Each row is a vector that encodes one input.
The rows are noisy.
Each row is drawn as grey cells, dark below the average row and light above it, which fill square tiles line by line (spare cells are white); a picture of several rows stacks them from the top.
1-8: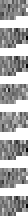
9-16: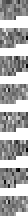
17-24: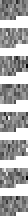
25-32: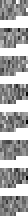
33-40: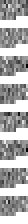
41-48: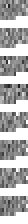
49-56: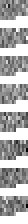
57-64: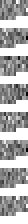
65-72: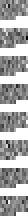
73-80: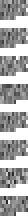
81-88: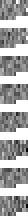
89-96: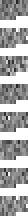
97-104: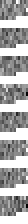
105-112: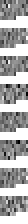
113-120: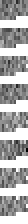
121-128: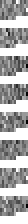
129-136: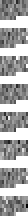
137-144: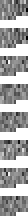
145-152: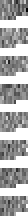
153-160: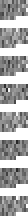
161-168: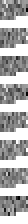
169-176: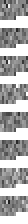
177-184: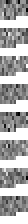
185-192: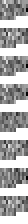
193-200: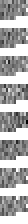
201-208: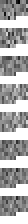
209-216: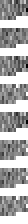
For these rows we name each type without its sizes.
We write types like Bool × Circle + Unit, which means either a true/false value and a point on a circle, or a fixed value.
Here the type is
Bool × (Tree + Unit).
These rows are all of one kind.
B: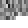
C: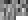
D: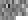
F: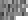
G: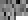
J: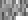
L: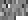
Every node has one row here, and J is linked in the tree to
C and L.
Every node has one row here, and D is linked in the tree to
C and F.
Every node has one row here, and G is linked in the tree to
B.
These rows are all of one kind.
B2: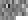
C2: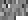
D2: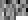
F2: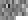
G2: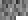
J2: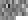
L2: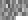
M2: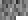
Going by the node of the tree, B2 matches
F2 and J2.
